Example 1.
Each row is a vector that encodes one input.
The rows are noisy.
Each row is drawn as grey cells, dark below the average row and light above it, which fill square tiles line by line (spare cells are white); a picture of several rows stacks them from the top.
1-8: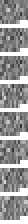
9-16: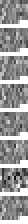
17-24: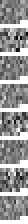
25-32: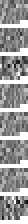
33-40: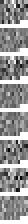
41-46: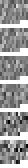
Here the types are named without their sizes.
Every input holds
either a point on a line, or three true/false values.
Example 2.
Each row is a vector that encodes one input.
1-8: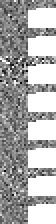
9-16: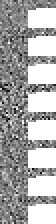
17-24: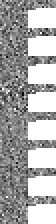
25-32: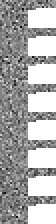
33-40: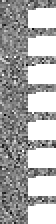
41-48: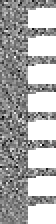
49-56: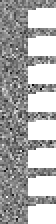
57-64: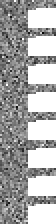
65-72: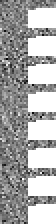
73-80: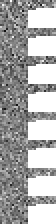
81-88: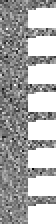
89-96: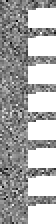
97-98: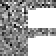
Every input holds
a point on an 11-point line, together with either a fixed value, or a node of an 8-node tree.
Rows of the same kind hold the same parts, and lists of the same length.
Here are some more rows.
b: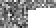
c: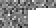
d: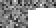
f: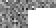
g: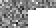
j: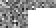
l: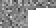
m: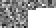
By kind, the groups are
b, c, d, f, g, j
l, m

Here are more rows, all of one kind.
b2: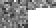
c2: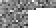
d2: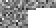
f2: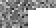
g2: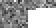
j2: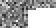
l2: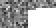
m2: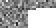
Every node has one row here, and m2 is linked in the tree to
l2.
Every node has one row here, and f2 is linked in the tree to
c2 and j2.
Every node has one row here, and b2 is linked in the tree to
g2.
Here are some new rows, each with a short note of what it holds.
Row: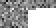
a point on an 11-point line
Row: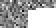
a point on an 11-point line
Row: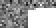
a point on an 11-point line and a node of an 8-node tree
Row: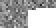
a point on an 11-point line
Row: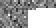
a point on an 11-point line and a node of an 8-node tree
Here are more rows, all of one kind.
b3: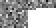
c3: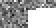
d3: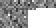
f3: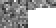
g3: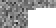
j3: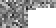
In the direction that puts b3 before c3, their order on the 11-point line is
b3, j3, g3, d3, c3, f3.
